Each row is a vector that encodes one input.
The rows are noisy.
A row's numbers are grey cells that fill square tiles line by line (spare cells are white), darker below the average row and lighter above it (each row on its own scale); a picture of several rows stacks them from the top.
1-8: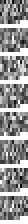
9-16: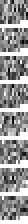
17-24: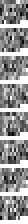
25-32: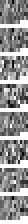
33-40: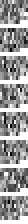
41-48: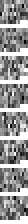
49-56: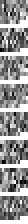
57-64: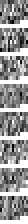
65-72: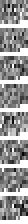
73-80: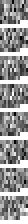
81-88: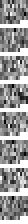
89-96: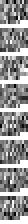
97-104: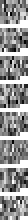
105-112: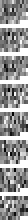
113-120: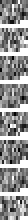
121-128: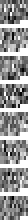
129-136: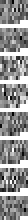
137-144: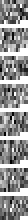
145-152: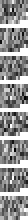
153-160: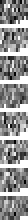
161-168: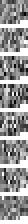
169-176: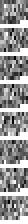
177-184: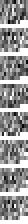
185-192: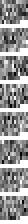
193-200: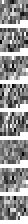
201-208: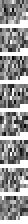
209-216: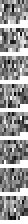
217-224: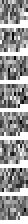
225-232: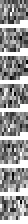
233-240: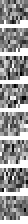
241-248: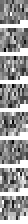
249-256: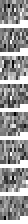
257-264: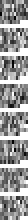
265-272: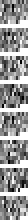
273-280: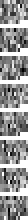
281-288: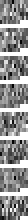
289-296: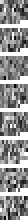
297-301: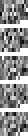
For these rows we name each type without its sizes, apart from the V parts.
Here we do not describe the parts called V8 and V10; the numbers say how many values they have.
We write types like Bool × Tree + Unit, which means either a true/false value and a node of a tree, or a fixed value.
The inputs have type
Bool × V8 × V10 + Label.
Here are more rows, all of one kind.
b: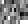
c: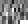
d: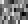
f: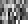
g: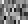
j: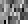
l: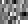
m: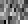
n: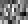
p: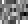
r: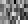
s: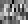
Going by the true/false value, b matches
d, g, p and r.
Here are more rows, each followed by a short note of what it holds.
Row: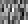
a true/false value, a value of V8 and a value of V10
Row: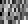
a true/false value, a value of V8 and a value of V10
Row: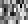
a label
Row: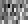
a label
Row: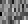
a true/false value, a value of V8 and a value of V10
